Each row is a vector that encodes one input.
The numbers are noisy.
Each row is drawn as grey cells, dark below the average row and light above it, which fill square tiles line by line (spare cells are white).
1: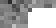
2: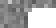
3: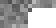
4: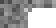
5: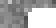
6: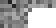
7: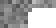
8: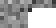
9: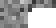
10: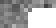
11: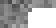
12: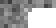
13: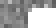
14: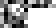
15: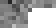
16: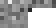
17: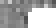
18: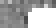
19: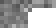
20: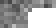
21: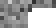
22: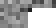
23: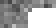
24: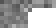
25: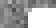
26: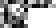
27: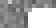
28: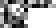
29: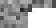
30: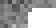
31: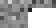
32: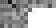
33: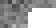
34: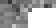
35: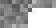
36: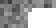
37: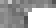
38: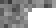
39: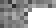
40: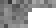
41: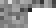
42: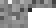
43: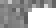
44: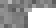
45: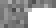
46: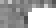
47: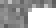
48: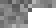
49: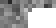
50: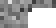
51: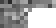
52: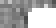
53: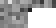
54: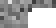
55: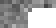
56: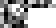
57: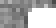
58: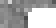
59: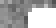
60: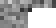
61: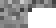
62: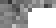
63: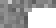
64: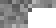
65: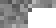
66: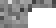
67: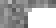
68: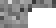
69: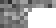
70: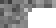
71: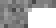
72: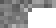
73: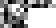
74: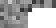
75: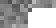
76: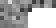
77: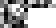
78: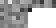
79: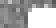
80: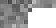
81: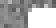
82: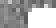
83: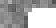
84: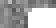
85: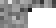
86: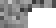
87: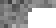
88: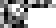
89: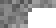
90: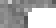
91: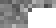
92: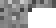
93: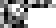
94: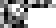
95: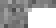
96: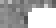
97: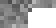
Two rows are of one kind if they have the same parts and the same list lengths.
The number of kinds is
2.
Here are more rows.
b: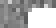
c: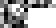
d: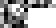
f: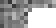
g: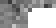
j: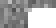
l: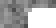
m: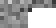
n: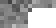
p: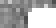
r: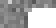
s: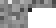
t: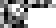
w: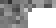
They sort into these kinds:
b, f, g, j, l, m, n, p, r, s, w
c, d, t

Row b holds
a point on each of two 4-point lines and three true/false values.
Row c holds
a fixed value.
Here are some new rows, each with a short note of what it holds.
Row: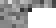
a point on each of two 4-point lines and three true/false values
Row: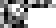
a fixed value
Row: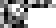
a fixed value
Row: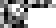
a fixed value
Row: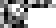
a fixed value
